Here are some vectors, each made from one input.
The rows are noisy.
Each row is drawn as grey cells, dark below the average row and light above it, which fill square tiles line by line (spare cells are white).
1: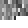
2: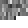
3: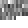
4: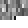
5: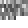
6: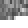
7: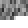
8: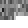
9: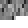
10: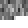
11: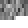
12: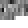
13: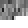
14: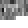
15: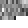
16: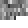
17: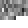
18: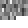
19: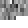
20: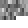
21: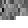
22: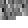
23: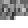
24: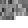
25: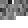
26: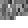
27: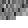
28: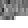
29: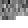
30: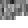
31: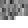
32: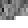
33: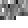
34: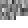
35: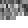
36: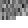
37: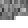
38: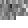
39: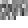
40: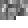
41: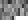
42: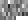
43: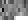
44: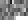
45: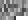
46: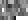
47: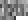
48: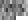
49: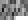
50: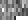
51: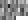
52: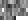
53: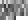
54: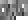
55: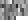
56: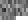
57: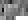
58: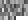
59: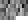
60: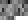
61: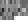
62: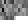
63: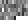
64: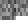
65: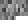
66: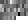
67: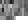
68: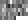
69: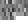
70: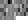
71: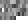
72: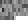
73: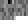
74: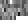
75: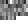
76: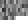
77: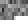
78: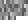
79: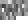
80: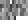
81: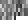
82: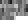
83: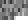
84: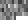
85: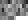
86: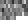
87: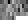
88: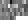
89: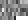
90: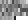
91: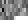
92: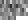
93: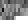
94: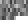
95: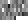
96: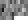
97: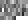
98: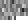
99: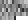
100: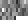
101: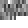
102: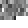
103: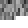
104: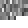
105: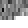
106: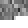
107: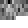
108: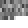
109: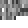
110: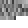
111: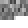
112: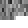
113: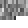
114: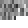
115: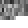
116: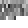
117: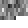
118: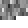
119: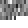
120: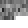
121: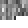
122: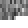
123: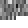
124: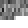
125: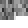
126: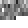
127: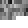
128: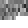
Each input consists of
one of 5 labels, together with either a point on an 8-point line, or a node of a 9-node tree.
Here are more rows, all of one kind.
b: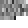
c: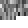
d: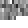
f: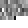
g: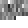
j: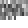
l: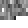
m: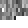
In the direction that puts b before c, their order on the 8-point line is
d, j, b, f, l, m, g, c.
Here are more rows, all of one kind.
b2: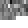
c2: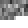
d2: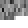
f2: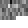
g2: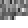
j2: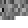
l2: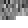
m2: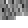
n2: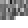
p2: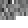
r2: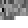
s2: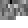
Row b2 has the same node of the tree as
f2, n2 and s2.
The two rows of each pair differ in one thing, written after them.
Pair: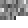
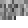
the place on the 8-point line
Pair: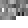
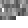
the place on the 8-point line
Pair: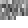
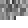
the label
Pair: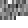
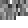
the label
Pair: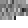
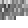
the label
